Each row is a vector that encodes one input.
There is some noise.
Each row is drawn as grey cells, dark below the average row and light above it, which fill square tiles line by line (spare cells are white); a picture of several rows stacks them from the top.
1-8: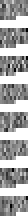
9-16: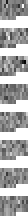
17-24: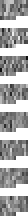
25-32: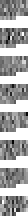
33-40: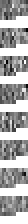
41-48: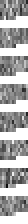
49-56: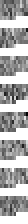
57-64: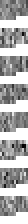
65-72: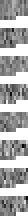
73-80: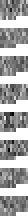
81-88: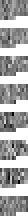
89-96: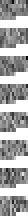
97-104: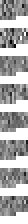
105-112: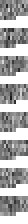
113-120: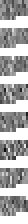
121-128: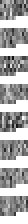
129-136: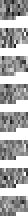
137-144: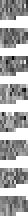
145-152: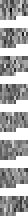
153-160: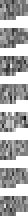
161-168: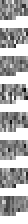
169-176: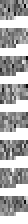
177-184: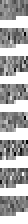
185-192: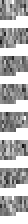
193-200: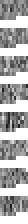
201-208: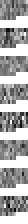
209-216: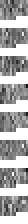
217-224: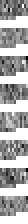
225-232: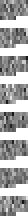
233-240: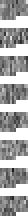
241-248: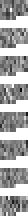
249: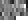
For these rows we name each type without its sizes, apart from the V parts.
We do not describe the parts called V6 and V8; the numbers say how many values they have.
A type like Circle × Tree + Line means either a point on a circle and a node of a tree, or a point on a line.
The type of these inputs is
Bool × Line × V6 × V8.
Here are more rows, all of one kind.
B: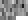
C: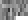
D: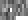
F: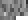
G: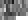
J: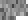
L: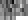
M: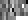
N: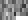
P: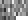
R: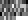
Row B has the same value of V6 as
C and J.
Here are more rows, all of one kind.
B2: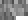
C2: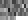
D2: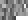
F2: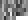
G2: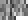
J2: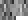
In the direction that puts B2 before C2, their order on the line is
B2, J2, G2, F2, D2, C2.
